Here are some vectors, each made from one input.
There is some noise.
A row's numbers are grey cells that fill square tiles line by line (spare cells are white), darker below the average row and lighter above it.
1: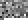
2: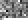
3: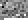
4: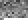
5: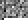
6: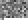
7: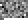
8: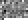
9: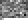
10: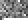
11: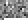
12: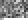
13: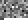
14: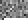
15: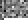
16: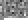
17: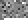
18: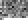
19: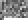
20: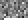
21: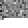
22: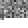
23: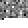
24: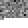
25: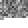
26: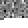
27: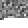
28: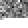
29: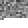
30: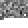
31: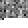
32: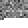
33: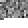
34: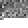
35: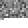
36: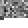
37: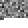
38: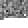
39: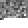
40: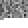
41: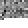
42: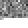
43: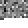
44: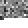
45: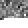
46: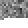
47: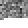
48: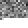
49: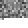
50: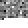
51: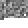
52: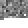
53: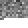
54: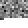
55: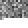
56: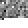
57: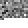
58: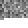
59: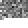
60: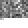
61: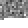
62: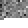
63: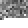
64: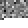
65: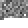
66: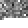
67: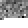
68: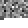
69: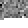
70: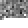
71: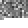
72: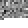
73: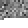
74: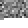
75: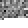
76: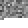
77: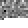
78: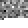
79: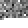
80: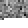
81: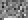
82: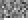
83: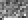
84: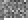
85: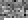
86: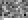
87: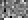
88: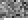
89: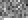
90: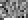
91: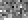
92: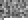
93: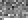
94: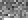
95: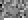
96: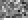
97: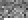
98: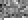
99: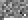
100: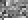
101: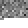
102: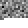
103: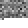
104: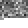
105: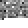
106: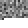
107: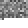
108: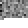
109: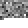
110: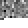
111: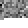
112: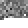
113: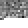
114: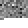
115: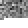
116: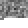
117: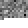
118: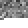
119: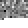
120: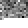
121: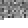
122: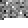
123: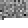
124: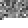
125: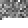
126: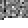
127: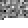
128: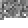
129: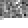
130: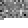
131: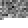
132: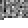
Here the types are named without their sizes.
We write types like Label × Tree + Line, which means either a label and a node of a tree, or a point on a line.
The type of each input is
Line × Line × Line.
